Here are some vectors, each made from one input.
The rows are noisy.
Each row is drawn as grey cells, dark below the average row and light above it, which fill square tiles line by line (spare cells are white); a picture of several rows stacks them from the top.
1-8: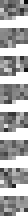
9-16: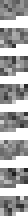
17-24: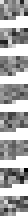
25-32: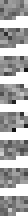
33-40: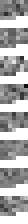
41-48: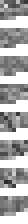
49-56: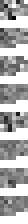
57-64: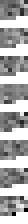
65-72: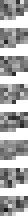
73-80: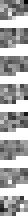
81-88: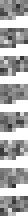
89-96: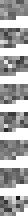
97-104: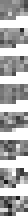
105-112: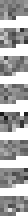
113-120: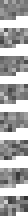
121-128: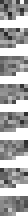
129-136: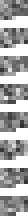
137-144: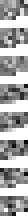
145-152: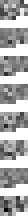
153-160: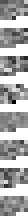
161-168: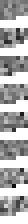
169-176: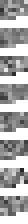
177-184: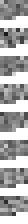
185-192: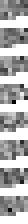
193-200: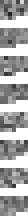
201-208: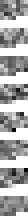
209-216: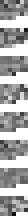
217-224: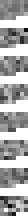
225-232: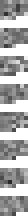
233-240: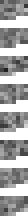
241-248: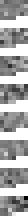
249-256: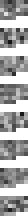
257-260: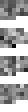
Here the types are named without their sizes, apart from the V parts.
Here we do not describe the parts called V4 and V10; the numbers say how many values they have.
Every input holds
a point on a line, a value of V4 and a value of V10, together with either a fixed value, or four true/false values.
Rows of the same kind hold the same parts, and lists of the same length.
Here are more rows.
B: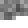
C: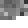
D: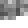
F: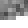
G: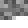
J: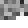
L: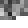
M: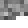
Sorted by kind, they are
B, G, J, M
C, D, F, L

